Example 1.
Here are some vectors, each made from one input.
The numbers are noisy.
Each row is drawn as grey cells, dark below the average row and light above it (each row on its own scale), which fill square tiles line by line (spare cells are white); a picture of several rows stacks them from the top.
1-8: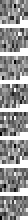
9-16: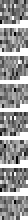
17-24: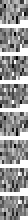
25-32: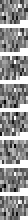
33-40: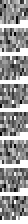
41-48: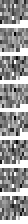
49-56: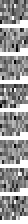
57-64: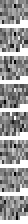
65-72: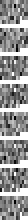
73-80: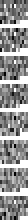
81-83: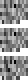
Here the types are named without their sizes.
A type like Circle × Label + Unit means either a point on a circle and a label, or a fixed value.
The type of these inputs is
Line.
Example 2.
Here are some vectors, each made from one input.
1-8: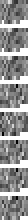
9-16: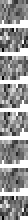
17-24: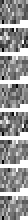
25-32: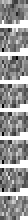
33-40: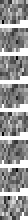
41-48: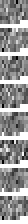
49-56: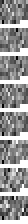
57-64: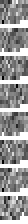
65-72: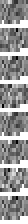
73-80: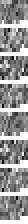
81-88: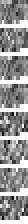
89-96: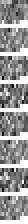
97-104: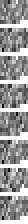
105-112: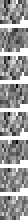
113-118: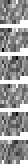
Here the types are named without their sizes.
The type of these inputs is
Line.
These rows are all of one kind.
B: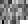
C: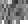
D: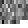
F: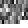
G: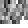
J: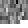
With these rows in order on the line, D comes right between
B and F.
